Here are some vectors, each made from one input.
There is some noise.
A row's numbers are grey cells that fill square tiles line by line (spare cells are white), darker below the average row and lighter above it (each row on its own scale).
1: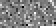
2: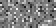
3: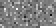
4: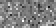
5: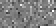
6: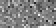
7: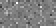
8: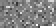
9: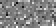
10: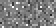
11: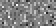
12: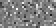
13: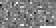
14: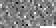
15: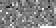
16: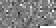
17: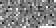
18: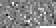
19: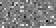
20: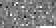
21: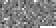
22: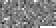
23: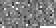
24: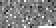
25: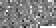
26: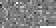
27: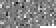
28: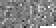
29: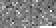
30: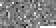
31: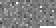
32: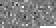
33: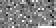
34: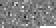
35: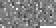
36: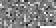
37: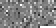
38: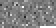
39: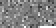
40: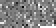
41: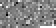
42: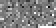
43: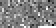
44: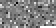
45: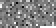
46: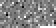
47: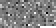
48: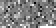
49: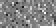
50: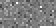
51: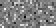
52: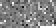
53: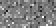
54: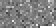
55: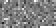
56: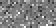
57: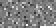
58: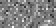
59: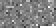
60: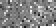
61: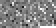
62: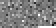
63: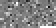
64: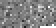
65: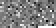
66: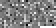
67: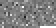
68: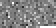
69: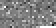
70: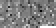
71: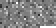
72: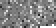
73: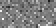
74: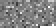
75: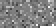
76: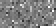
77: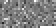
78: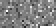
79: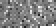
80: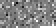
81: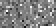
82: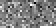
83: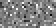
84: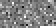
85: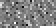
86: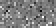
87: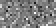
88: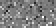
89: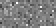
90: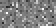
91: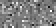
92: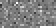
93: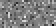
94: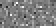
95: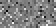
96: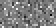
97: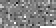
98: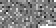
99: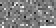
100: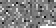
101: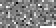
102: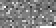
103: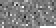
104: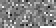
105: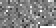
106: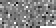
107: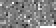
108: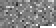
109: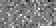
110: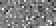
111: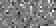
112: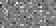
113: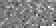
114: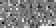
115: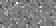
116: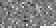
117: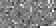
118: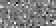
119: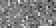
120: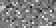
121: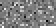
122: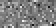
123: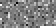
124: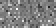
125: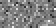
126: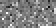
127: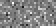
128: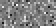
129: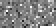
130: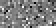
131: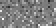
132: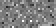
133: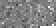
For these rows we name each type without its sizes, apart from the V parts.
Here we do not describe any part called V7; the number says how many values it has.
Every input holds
a list of items, each a point on a line and a value of V7.
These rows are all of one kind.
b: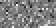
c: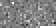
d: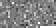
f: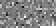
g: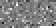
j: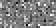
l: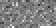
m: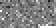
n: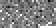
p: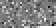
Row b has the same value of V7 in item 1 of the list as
l, m and n.
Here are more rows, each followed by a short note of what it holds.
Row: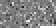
a list of two items
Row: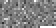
the empty list
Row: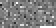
a list of one item
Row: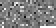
a list of one item
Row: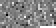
a list of two items
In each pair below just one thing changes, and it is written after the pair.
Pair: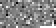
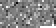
the place on the line in item 2 of the list
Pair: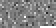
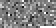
the value of V7 in item 2 of the list
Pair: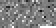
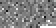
the place on the line in item 1 of the list
